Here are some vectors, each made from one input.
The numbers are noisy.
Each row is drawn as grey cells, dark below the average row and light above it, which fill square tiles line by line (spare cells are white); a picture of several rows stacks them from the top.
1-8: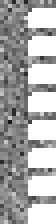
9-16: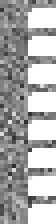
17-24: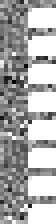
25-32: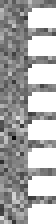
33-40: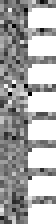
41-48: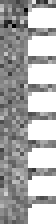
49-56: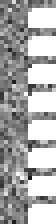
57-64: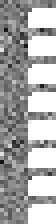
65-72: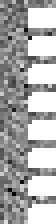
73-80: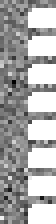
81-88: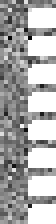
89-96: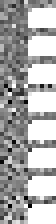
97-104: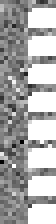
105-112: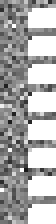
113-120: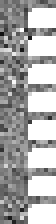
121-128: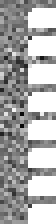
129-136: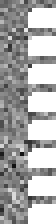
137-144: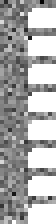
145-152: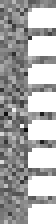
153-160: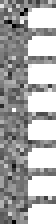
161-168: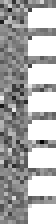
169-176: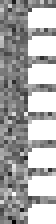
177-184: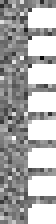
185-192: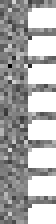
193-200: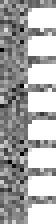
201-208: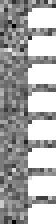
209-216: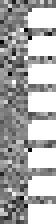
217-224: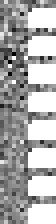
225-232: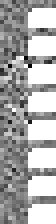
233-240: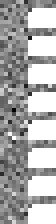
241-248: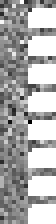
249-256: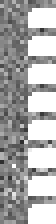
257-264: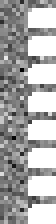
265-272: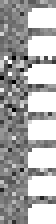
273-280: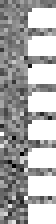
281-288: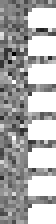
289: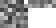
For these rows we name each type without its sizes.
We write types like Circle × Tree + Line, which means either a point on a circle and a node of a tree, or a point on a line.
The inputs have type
(Circle + Unit) × Label + Line.
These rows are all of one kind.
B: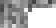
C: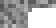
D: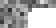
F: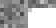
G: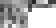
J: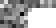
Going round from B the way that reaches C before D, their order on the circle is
B, C, G, D, F, J.
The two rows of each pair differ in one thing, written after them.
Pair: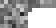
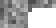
the label
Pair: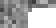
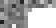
the place on the circle
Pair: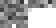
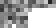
the place on the circle
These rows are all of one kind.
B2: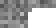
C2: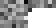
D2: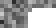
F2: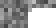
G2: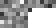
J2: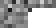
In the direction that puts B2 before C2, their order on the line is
B2, F2, D2, G2, J2, C2.
